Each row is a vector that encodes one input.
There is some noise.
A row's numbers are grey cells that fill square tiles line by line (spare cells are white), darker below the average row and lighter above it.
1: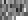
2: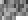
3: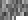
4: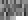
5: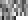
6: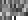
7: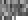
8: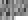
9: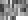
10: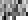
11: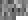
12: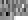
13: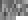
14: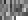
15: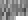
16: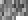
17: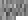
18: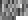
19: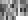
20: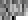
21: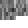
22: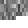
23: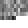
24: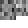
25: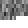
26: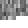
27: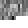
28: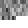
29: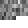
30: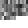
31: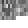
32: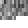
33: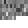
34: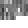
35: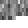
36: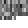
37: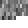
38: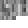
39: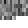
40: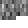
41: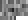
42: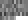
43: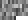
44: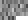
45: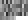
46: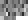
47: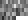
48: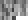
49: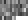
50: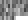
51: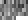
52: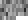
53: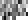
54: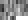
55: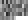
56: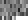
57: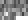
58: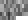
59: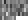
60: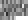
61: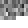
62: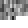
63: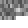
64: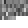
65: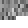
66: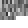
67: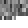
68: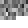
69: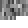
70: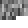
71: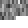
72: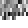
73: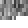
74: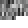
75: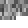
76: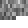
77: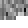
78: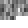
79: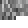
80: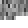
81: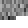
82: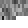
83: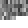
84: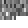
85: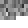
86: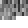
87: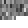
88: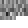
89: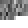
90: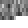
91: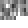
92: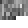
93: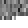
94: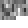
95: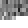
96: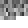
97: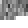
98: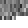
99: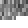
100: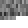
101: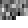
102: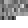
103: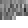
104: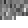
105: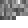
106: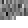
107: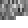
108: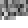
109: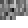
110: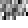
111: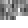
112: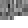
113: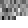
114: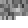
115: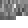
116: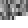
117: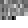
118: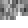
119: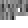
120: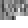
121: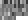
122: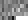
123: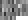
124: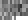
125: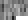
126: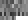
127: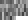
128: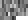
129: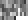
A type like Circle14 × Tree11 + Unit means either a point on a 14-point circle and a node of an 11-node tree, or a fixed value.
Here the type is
List3(Line7).
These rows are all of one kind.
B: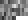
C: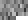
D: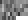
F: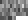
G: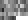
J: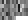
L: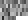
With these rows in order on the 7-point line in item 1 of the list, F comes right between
B and J.
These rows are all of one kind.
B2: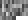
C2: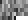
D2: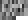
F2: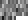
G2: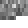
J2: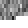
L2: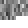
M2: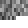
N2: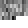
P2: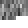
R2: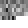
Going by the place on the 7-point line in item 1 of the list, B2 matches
C2, D2, F2 and P2.
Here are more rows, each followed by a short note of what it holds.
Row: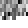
the empty list
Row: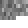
a list of three items
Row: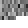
a list of two items
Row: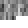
a list of three items
